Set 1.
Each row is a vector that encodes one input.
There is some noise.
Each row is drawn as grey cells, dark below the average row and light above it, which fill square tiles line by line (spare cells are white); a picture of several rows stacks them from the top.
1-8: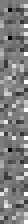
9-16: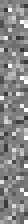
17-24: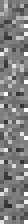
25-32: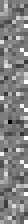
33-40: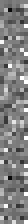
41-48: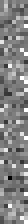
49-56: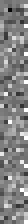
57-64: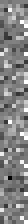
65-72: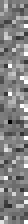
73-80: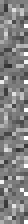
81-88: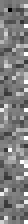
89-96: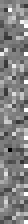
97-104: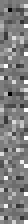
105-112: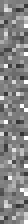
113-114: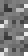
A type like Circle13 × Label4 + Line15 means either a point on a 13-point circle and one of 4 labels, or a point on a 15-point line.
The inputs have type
Bool × Bool × Bool.
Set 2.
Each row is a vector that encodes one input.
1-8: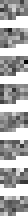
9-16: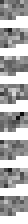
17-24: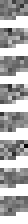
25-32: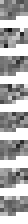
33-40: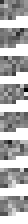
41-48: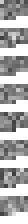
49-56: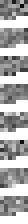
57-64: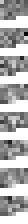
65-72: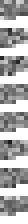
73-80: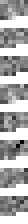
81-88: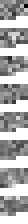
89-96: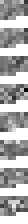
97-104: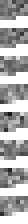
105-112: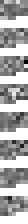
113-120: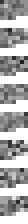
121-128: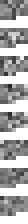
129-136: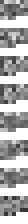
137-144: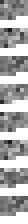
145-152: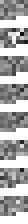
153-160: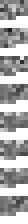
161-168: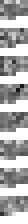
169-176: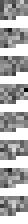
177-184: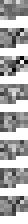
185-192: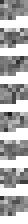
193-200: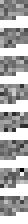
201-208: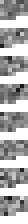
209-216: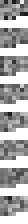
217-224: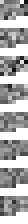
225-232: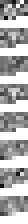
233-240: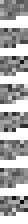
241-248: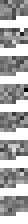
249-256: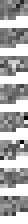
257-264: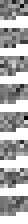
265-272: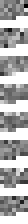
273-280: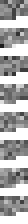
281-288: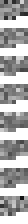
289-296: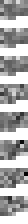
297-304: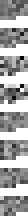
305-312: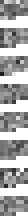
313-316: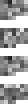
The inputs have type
Label12.
